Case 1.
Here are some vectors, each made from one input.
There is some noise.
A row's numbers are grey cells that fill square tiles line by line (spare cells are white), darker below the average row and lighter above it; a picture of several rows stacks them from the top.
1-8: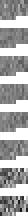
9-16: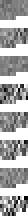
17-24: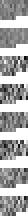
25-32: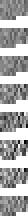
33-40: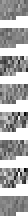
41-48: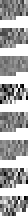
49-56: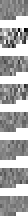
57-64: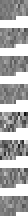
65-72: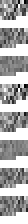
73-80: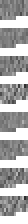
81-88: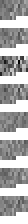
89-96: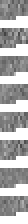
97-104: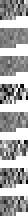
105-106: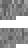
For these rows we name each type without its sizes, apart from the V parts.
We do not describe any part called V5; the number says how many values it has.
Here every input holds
two labels and a value of V5.
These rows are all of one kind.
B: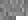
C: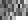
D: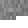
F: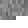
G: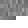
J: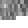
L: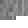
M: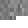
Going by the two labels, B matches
C and M.
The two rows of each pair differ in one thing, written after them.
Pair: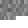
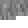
one of the two labels
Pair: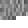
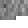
one of the two labels
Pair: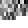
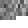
the value of V5
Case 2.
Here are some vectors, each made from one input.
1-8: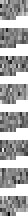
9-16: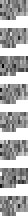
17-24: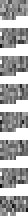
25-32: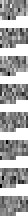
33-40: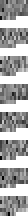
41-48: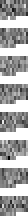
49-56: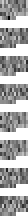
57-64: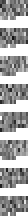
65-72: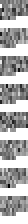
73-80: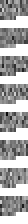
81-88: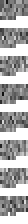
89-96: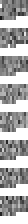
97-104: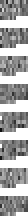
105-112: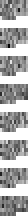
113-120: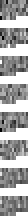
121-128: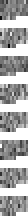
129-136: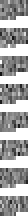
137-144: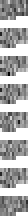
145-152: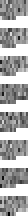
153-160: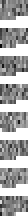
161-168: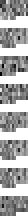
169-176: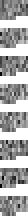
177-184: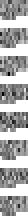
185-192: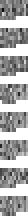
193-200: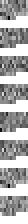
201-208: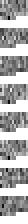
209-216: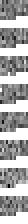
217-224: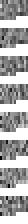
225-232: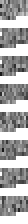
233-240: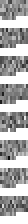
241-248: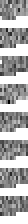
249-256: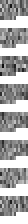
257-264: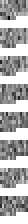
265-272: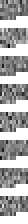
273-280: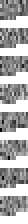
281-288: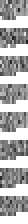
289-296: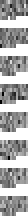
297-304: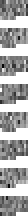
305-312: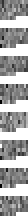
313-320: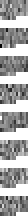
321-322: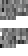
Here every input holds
either one of 6 labels and a node of an 11-node tree, or a node of a 10-node tree.
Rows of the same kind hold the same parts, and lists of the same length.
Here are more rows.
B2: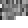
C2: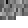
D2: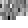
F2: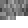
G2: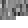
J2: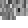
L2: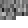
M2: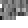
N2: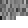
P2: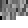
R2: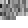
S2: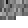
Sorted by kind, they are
B2, C2, F2, G2, L2, M2, N2, P2, S2
D2, J2, R2

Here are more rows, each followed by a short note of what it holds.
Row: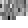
a node of a 10-node tree
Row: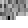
a node of a 10-node tree
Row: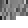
one of 6 labels and a node of an 11-node tree
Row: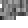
one of 6 labels and a node of an 11-node tree
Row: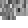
a node of a 10-node tree
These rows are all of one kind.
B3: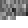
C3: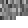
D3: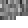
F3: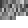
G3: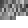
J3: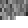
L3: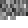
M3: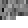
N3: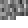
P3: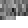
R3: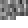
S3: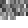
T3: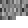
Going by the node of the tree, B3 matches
N3 and R3.
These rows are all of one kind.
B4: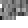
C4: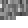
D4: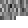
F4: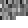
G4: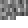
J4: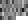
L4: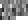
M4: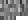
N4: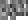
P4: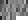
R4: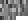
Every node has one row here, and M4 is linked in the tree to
C4 and R4.
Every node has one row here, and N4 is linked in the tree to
G4.
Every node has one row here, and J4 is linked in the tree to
P4.
